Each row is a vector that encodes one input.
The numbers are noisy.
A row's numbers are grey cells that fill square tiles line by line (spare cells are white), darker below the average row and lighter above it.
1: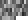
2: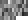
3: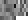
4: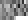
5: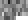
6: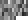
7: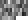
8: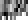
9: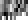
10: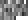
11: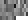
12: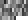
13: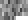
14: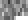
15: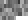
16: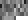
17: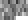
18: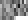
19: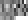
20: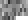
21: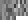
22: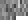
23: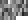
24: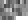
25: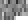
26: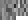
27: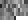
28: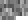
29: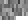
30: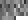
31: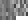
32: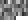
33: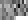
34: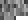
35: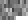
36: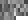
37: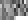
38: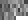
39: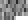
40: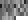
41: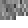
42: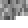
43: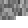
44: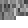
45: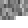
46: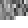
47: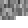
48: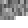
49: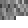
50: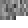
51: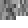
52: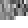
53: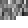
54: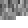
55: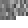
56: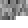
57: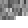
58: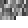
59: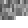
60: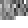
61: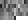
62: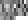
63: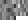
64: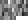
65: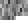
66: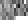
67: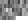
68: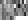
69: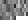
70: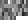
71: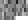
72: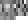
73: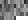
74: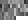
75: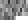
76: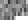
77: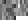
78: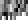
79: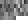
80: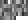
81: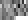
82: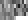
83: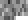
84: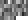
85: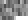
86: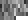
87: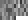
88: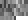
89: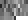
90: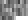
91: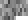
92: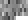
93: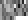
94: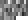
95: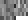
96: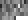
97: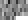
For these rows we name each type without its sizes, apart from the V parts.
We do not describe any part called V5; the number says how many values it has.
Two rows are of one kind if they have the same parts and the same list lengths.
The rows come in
3 kinds.
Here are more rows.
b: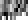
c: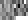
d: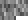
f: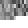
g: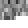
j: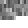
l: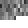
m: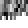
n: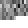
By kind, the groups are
b, m
c, f, n
d, g, j, l

